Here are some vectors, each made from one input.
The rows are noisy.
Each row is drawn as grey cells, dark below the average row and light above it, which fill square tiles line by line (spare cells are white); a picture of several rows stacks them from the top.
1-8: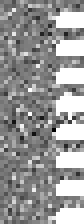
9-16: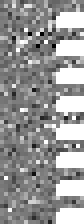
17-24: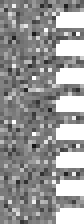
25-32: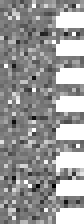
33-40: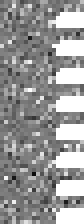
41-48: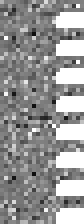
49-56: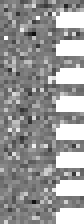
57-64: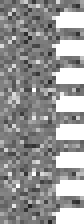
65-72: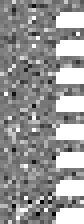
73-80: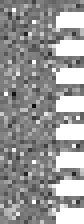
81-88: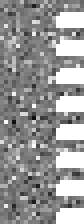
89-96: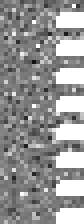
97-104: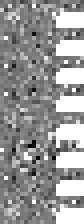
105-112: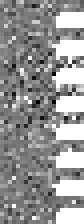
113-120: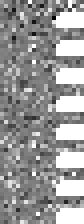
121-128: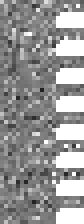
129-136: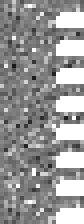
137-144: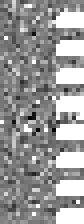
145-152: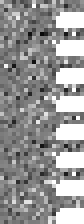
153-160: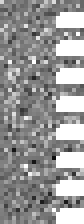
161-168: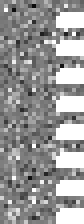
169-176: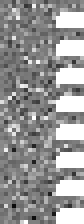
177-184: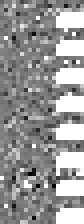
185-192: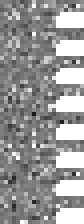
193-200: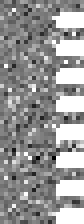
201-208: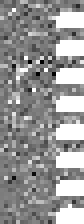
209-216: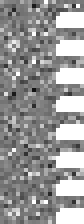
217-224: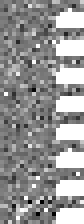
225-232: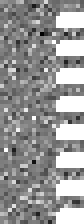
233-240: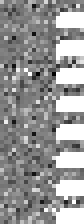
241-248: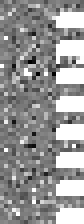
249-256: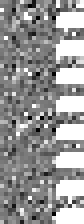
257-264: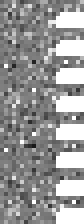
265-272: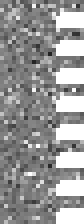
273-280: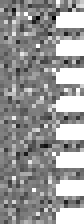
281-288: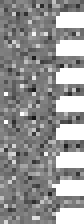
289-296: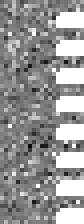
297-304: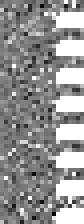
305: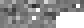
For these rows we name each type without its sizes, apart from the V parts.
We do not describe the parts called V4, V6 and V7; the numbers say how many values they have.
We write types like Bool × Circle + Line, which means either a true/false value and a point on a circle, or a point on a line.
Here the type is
(Bool × Circle × V7 + Label) × V6 + V4.
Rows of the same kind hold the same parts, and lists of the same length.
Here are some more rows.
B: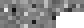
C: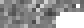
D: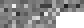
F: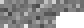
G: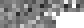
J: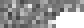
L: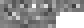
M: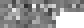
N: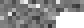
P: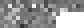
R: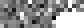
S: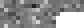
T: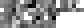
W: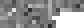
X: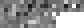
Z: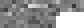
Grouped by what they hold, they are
B, C, D, F, J, L, Z
G, M, N, P, S, W, X
R, T

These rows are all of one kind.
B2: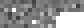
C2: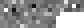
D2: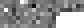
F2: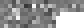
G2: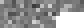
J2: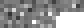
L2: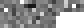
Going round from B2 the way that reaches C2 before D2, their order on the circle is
B2, G2, C2, D2, F2, L2, J2.
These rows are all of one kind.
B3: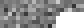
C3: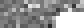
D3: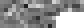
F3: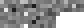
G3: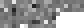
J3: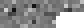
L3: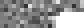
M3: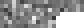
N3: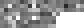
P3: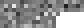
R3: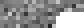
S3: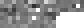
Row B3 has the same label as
M3, N3, R3 and S3.
